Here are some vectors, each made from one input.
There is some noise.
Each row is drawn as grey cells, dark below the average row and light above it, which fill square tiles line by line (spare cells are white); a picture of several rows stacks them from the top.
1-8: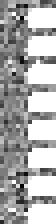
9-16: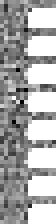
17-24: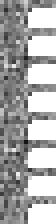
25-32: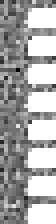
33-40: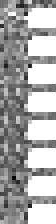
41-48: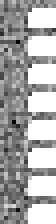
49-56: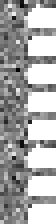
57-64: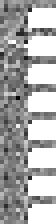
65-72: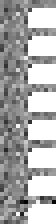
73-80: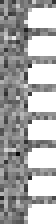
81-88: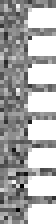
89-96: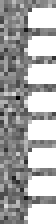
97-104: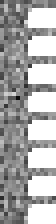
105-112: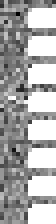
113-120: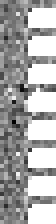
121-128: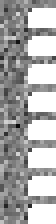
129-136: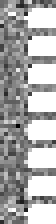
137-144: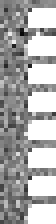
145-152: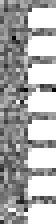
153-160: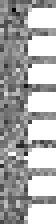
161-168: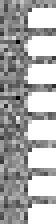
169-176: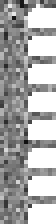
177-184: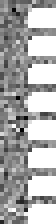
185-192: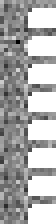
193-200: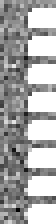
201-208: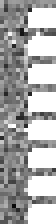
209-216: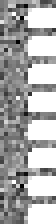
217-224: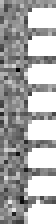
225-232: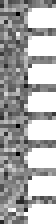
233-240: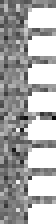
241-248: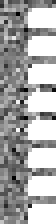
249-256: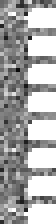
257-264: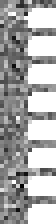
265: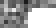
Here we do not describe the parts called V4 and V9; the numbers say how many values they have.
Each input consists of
either a node of an 11-node tree, or a true/false value and a value of V9, or a value of V4.
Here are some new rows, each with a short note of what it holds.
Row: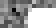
a node of an 11-node tree
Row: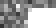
a node of an 11-node tree
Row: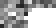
a value of V4
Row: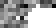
a value of V4
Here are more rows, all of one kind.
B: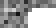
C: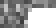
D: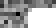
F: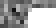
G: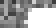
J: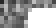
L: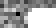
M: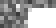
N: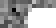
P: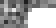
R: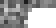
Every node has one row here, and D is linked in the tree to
L.
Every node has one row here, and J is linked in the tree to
C and G.
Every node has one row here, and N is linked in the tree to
F.
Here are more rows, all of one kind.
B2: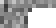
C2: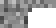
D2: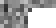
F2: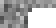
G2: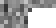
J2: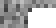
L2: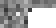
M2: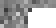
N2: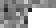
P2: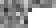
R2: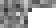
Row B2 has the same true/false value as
C2, F2 and J2.
